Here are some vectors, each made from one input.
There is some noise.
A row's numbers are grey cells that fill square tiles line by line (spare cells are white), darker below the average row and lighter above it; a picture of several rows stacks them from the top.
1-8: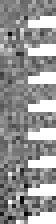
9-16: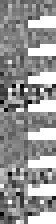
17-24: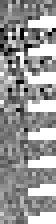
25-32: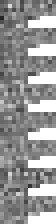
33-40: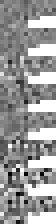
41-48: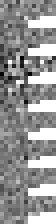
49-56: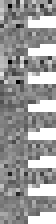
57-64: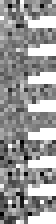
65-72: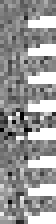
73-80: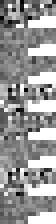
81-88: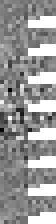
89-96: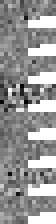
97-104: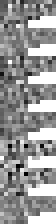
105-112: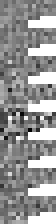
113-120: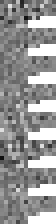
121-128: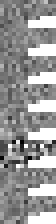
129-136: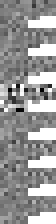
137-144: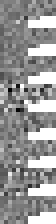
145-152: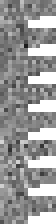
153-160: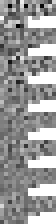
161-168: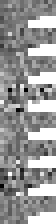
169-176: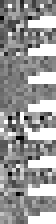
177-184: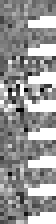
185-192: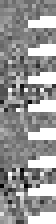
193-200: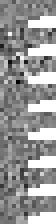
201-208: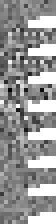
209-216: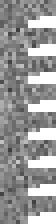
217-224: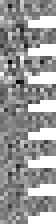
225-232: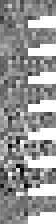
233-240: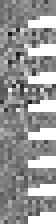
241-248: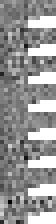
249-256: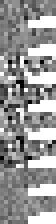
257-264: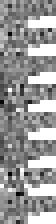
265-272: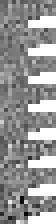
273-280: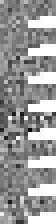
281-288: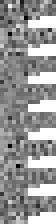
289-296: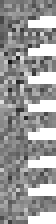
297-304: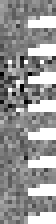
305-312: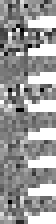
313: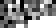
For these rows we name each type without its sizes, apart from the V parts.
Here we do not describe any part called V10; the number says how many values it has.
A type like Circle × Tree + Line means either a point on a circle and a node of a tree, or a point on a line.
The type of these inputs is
Bool × List(V10) + Line × Line × Line.
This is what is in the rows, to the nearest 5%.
About 30% of them hold a point on each of three lines. The rest hold a true/false value, together with a list of values of V10.
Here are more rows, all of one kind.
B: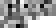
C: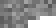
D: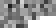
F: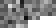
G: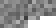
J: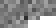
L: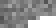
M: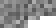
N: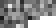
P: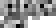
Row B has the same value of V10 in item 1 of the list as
G, J, M and P.
